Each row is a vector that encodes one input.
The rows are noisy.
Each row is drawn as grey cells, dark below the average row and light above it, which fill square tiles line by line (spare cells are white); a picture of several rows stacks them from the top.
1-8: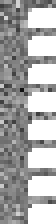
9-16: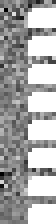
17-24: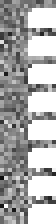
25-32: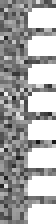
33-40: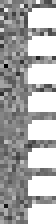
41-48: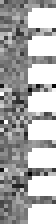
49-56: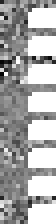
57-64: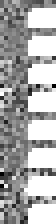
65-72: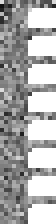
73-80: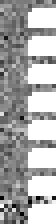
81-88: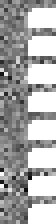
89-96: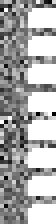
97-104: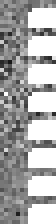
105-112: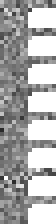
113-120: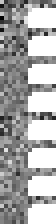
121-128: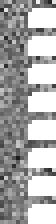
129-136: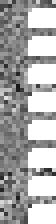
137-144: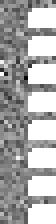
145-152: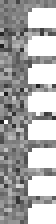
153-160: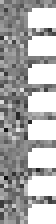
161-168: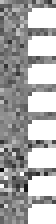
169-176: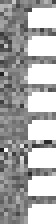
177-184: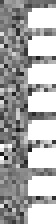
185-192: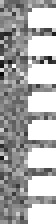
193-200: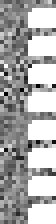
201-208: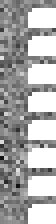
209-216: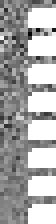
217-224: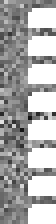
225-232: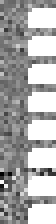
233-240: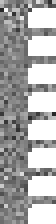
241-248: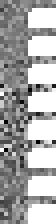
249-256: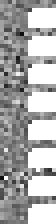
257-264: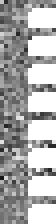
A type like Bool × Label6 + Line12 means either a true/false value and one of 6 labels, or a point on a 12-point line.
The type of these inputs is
Bool × Bool × Bool × Bool × Bool × Label8 × Label8.
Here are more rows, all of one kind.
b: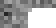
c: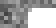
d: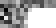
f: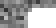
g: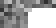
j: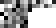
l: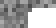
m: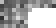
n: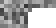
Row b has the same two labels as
c, d and l.
